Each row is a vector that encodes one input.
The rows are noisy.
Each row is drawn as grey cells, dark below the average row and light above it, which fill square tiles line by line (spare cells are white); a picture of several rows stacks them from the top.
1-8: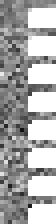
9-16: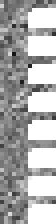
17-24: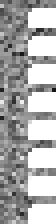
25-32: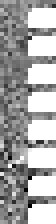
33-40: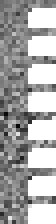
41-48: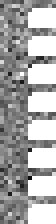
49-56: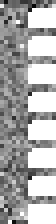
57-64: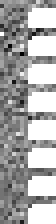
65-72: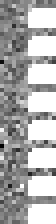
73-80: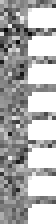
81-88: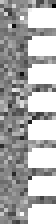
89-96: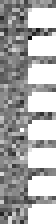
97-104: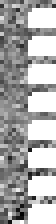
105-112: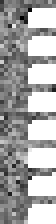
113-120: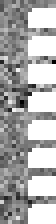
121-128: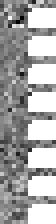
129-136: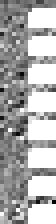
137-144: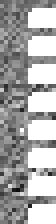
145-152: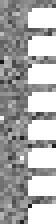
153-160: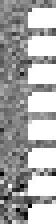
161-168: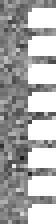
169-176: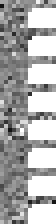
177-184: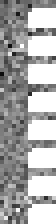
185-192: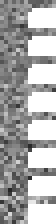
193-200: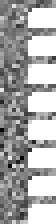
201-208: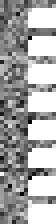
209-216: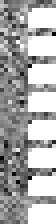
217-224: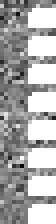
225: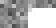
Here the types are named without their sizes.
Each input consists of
four true/false values, together with either a point on a line, or a node of a tree.
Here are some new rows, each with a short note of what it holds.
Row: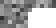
a node of a tree and four true/false values
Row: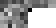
a point on a line and four true/false values
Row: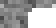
a point on a line and four true/false values
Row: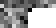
a point on a line and four true/false values
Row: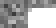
a point on a line and four true/false values
